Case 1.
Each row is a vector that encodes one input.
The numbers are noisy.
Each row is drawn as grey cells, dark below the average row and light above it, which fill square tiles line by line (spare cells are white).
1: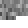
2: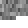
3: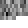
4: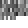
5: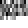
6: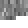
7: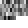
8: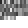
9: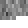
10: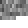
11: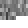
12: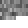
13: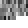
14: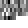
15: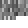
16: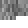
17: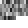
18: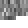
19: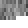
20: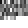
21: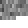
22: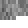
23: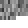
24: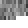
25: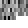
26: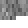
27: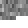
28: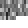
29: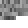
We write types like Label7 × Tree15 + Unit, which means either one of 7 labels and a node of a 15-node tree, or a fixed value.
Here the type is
Bool × Bool × Bool.
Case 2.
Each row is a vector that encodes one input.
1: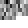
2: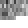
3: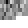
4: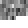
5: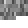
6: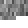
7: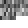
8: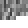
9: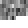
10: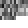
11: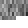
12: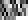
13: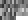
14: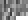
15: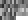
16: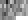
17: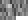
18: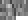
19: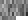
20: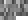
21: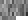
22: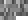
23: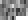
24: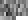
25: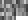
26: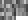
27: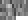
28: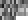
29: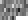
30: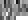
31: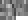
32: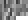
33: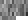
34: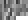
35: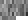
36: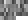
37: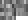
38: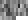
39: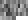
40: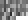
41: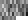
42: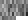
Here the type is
Label7.
